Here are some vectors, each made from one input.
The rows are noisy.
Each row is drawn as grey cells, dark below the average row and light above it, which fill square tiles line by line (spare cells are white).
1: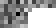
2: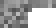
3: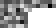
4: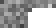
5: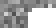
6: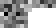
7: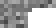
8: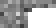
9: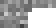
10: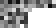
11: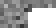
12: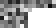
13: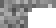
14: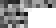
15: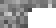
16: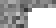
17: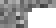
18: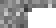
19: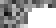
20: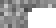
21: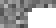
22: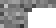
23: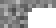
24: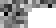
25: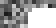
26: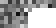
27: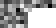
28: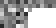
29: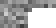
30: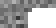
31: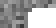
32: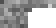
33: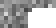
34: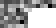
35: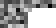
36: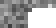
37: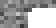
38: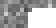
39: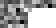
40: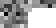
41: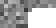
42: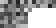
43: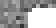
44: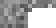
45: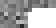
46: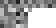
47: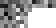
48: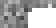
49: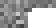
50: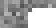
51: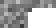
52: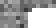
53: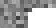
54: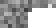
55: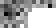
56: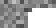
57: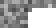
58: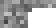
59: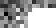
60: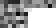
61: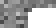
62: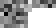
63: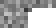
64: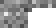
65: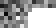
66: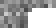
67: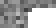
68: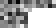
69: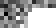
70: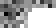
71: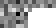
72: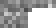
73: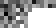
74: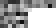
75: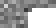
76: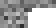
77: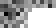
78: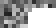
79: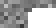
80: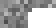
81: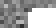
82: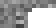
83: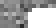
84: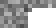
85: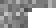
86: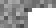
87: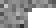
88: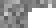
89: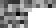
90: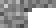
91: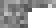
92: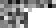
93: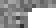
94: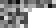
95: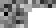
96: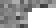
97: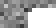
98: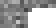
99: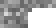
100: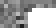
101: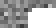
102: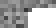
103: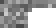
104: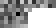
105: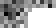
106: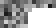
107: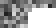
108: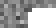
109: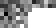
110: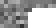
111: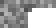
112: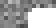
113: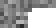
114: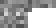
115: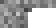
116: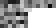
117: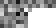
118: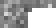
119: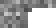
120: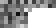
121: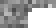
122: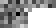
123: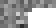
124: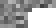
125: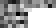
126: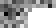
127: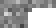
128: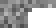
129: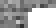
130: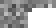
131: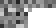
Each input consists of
either one of 10 labels and a true/false value, or a point on a 9-point line.
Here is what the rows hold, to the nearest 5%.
About 65% of them hold one of 10 labels and a true/false value. The rest hold a point on a 9-point line.
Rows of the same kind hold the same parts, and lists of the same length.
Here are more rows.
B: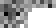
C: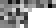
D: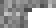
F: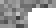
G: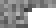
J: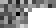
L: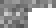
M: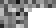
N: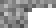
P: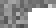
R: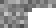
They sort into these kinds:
B, C, J, M
D, F, G, L, N, P, R

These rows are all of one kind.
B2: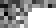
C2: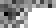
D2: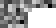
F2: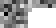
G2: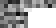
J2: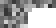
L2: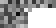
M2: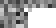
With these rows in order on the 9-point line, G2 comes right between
D2 and M2.
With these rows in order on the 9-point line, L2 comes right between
J2 and M2.
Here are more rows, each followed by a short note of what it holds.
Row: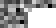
a point on a 9-point line
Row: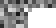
a point on a 9-point line
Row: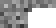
one of 10 labels and a true/false value
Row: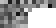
a point on a 9-point line
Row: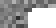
one of 10 labels and a true/false value
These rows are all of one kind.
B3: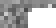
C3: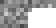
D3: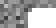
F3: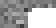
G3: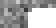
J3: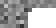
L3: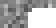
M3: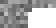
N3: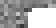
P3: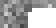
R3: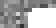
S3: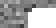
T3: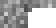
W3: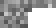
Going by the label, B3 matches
D3, J3, P3 and T3.
